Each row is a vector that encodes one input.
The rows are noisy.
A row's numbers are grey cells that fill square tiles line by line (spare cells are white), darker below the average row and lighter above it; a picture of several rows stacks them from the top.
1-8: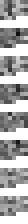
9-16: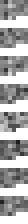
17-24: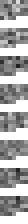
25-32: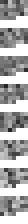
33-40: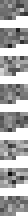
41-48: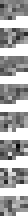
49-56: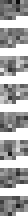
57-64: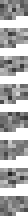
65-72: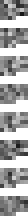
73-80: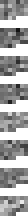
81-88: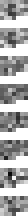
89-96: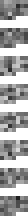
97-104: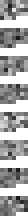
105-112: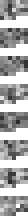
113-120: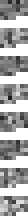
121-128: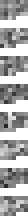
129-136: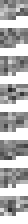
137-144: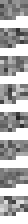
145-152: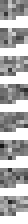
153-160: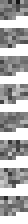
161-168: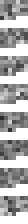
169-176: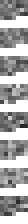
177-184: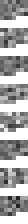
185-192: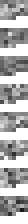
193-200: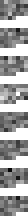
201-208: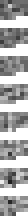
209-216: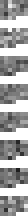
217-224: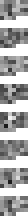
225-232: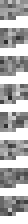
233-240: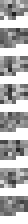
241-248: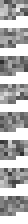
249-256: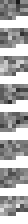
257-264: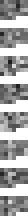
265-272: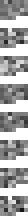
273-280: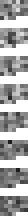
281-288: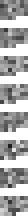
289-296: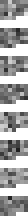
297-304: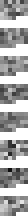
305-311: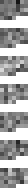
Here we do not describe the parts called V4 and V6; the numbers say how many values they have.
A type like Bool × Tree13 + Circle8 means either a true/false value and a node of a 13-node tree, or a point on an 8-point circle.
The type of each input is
Bool × Tree13 × V4 + V6.
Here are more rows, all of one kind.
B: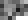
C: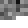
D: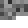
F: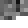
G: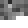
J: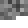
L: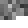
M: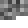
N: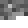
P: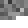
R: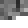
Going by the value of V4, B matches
D, J, L and M.
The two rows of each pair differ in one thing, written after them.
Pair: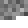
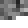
the value of V4
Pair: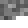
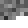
the node of the tree
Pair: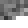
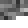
the true/false value
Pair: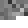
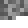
the node of the tree
